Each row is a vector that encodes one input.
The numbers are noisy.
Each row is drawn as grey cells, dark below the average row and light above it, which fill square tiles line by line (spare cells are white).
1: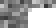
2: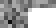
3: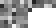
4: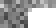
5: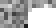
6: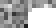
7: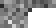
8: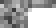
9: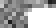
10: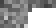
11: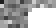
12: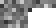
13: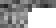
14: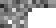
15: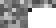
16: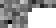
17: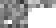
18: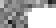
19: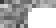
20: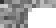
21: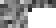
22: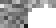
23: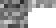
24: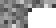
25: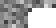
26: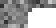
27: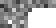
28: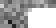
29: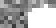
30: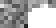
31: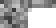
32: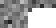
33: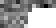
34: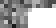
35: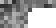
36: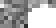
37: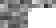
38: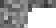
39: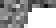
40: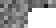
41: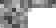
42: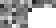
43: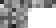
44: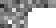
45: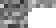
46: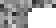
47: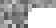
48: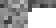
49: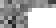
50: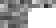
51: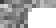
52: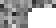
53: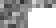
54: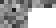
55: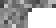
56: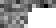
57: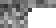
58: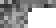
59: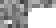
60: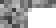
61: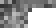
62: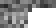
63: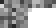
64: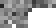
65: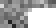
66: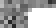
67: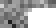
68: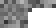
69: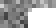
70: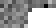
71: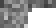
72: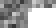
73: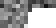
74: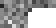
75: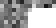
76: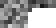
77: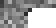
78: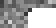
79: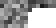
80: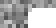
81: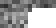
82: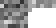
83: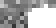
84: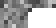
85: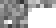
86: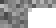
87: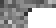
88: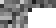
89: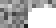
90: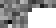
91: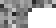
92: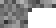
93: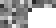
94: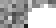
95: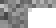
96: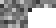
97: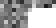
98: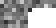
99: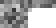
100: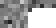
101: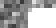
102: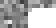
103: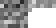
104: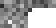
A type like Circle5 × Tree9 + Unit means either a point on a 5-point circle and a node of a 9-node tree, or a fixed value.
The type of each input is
Bool × Line5 × Line5.
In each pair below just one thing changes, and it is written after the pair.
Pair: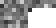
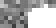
the true/false value
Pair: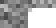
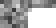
the place on one of the two 5-point lines
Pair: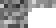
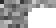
the place on one of the two 5-point lines
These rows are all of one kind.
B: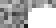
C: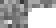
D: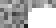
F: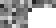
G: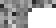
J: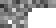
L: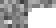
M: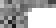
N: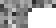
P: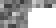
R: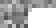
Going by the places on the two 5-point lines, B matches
D, G and N.
